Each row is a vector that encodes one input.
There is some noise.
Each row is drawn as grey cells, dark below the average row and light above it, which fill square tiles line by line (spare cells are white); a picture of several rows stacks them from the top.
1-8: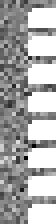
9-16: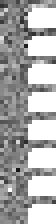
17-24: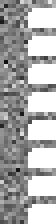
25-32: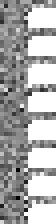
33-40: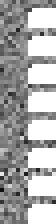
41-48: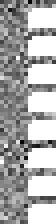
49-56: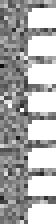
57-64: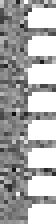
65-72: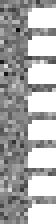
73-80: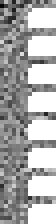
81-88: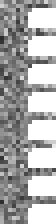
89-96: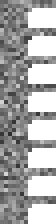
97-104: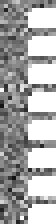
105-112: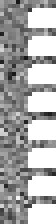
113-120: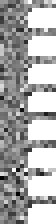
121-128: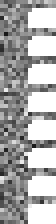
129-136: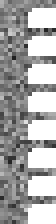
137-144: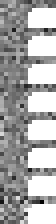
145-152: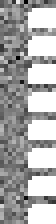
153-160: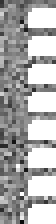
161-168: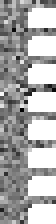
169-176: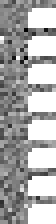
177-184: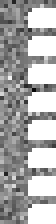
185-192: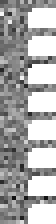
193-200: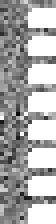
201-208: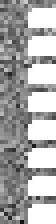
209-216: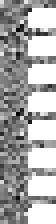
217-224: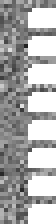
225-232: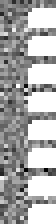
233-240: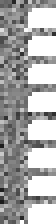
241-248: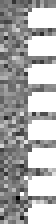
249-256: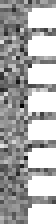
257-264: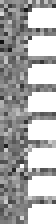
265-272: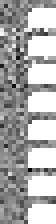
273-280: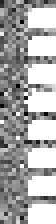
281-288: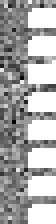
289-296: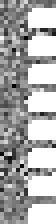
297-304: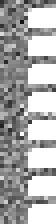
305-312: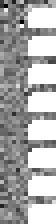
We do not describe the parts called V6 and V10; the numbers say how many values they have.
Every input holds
either a point on a 9-point circle and one of 9 labels, or one of 5 labels and a value of V10, or a value of V6.
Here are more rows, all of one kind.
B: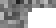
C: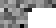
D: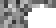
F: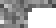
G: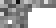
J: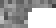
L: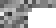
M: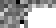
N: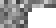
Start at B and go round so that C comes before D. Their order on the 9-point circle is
B, C, G, L, N, F, D, M, J.
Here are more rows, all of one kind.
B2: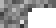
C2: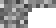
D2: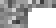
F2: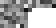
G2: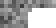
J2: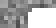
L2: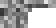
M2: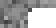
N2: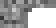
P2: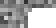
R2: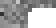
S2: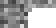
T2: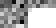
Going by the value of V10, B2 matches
G2, L2 and P2.
